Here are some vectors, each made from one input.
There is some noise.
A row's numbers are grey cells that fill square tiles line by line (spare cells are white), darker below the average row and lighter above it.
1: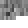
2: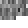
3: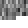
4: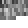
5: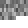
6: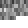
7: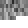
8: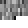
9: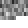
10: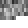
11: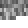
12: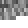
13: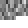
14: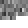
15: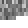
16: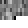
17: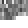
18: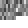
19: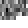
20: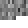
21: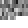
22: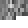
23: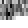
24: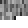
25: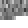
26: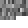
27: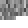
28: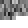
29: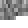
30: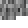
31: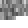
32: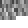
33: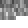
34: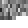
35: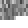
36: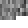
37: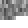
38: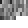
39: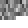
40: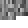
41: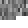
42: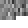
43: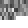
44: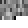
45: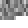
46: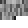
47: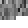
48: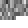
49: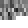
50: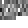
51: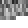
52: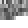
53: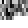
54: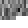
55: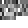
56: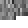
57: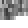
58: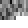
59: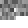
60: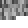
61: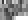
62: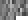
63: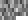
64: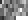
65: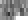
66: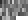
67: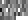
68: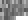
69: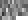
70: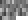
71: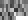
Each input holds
one of 8 labels.
